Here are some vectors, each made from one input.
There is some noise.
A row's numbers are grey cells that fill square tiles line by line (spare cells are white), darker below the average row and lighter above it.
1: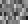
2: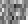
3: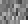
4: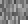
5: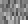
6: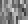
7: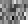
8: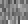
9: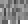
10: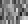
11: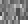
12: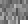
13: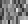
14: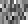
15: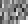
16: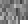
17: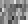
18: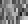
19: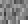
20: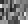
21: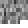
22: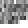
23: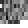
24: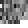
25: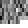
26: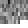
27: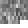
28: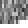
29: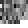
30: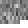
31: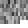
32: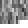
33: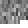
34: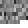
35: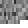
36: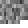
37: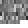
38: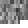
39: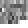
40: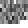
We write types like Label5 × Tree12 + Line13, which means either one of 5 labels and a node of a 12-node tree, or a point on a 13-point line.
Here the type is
Line5 + Line6.
